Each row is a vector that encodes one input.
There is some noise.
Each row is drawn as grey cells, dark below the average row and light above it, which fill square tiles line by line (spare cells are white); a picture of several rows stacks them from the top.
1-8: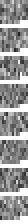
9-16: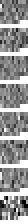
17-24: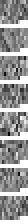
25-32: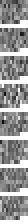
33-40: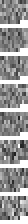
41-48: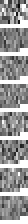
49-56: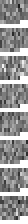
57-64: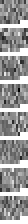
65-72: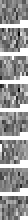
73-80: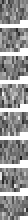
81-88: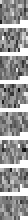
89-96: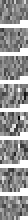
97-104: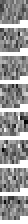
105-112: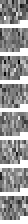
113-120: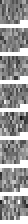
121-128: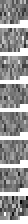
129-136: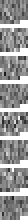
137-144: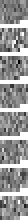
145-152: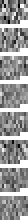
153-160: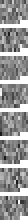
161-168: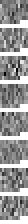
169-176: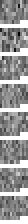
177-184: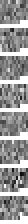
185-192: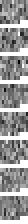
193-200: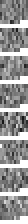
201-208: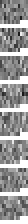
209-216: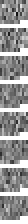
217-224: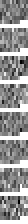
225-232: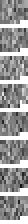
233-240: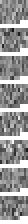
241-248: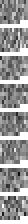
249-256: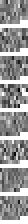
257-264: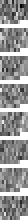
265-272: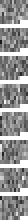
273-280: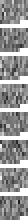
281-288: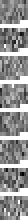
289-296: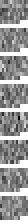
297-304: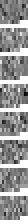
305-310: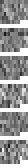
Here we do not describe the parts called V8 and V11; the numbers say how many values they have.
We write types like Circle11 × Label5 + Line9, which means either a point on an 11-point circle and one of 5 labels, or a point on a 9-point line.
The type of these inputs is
(Bool × Circle9 + V11) × (Line6 + V8).
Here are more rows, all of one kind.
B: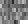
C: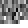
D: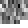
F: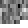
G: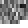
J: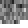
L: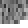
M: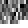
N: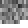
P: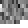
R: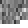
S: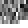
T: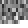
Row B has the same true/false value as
G, J, M and S.
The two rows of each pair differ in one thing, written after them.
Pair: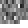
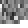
the true/false value
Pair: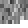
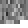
the place on the 9-point circle
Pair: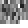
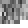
the true/false value
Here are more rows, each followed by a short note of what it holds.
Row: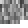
a point on a 9-point circle, a true/false value and a value of V8
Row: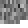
a point on a 6-point line and a value of V11
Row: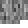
a point on a 6-point line and a value of V11
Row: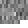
a value of V8 and a value of V11
